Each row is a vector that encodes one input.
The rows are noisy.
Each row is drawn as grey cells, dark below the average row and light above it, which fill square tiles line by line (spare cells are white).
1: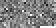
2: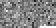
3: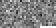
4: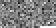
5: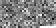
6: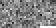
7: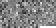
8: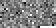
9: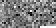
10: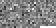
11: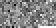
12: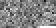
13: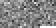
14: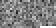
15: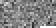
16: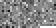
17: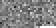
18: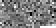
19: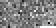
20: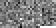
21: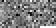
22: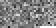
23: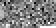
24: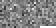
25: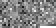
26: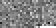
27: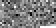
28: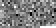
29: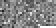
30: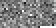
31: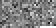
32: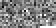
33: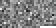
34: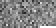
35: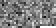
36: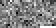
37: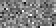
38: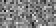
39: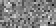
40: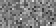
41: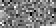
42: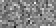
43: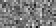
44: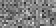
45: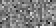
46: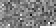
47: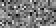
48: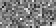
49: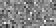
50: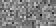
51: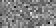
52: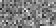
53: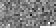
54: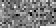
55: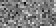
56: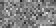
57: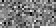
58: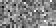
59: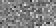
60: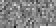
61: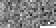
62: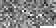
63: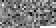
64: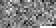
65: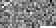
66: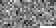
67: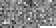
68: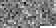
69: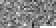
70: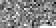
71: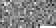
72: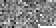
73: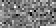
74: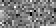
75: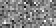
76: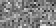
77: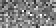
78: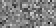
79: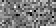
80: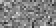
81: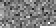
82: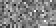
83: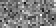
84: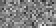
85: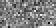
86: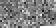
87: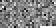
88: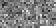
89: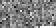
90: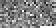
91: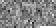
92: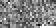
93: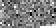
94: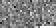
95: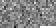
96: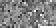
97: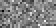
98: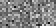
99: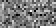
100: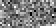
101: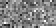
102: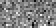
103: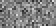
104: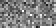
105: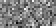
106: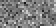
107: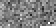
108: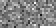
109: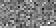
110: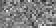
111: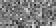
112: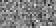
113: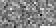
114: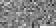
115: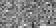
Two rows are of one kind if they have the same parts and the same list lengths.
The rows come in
2 kinds.
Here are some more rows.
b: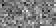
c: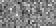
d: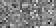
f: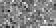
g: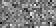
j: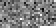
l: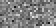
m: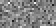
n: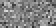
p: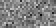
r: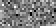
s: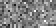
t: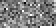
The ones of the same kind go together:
b, j, r, t
c, d, f, g, l, m, n, p, s

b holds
one of 6 labels, a point on a 5-point line and three true/false values.
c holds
one of 5 labels, one of 6 labels and three true/false values.
